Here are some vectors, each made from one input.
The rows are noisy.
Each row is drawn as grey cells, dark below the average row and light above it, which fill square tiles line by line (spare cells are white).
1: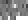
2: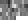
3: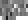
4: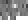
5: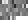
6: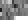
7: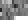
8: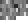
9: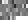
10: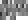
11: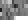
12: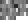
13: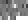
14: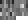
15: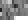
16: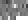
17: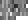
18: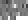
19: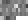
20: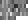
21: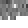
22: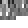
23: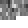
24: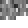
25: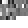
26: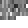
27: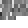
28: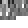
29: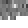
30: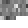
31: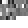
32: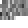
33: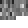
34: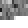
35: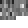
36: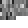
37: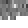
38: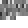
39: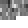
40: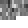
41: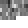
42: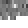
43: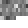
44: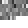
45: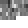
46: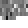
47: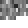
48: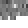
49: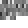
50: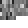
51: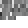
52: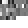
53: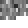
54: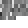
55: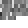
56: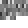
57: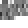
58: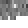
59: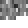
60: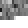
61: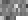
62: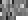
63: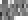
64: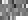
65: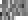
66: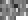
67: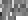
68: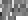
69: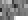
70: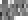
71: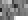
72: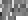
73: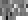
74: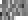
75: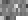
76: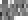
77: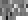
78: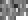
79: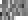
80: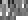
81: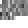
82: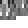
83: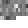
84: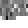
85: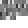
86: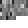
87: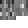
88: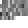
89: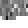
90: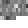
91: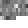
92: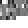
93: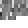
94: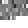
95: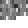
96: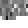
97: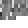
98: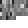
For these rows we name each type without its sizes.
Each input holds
four true/false values.
